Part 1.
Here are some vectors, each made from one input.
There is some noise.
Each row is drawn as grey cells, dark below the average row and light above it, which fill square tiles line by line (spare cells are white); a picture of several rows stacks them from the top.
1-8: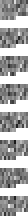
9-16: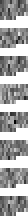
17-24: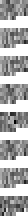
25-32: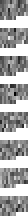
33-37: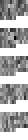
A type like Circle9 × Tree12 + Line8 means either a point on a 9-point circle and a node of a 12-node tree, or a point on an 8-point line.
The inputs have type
Bool × Label5.
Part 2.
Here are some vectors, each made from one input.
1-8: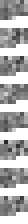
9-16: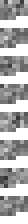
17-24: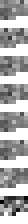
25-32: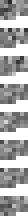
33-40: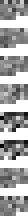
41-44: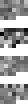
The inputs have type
List2(Line4).
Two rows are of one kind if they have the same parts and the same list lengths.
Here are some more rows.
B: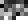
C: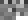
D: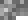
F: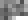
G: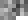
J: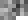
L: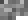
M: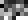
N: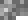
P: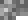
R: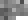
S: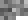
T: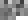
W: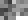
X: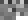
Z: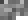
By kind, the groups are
B, M
C, D, G, J, L, N, P, X, Z
F, R, S, T, W

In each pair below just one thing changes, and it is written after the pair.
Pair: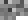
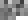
the place on the 4-point line in item 2 of the list
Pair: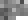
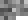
the place on the 4-point line in item 2 of the list
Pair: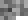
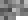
the place on the 4-point line in item 2 of the list
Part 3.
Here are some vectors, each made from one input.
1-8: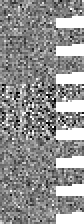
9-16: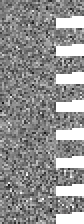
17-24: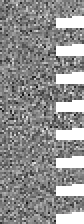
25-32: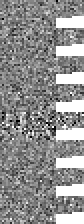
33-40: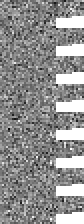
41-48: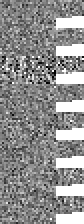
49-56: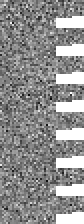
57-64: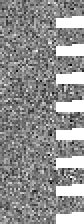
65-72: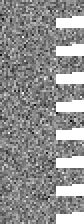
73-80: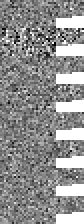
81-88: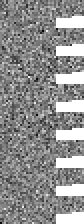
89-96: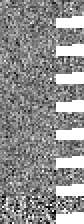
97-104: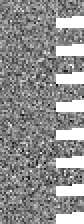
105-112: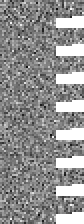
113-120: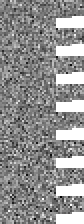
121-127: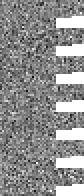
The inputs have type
List2(Circle9).
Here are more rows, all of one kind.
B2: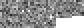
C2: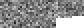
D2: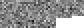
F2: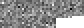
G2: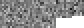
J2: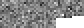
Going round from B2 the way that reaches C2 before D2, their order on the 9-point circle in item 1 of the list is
B2, C2, J2, G2, F2, D2.
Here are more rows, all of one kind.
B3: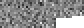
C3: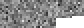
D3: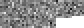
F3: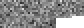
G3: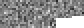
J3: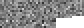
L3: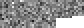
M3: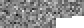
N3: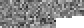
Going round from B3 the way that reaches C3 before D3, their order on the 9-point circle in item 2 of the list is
B3, J3, C3, L3, M3, D3, G3, N3, F3.
